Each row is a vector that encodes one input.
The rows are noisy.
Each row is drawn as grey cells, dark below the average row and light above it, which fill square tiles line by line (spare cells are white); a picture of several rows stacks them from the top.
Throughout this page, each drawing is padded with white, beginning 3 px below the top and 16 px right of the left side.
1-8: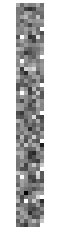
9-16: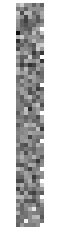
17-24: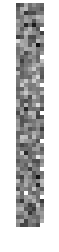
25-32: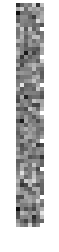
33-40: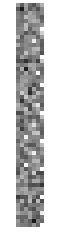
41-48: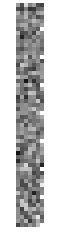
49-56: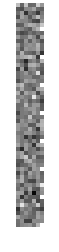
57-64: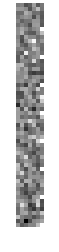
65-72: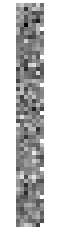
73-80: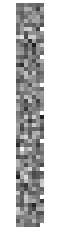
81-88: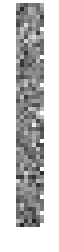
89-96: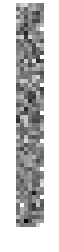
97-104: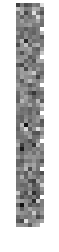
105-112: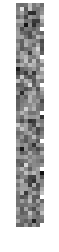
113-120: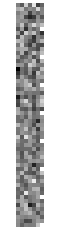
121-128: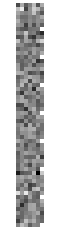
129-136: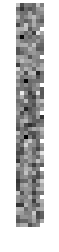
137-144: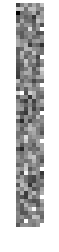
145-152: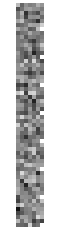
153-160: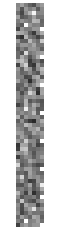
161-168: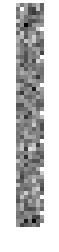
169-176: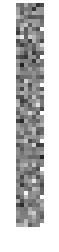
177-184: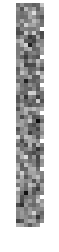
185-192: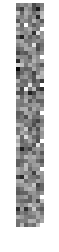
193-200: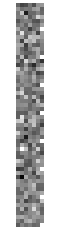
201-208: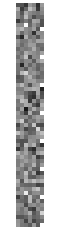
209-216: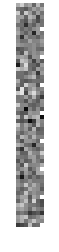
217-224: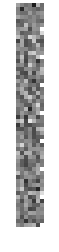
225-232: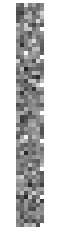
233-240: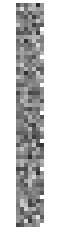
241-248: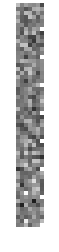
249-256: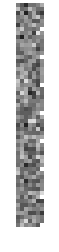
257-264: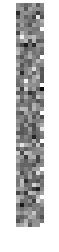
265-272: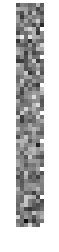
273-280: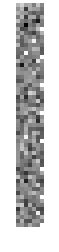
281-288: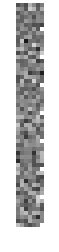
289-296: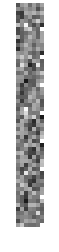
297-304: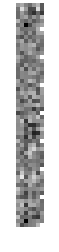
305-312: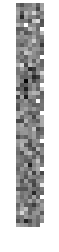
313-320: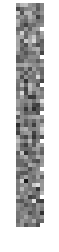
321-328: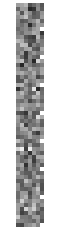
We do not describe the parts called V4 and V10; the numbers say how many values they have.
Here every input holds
a point on a 6-point line, a node of a 13-node tree and a value of V10, together with either a point on a 6-point line, or a value of V4.
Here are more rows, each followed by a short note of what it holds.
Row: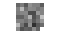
a point on a 6-point line, a node of a 13-node tree, a value of V4 and a value of V10
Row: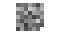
a point on each of two 6-point lines, a node of a 13-node tree and a value of V10
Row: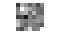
a point on each of two 6-point lines, a node of a 13-node tree and a value of V10
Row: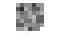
a point on a 6-point line, a node of a 13-node tree, a value of V4 and a value of V10
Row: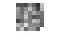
a point on each of two 6-point lines, a node of a 13-node tree and a value of V10
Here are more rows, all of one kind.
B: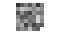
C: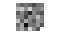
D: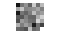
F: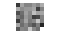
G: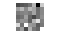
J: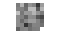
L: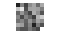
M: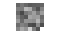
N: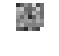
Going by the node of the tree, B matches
D, L and N.
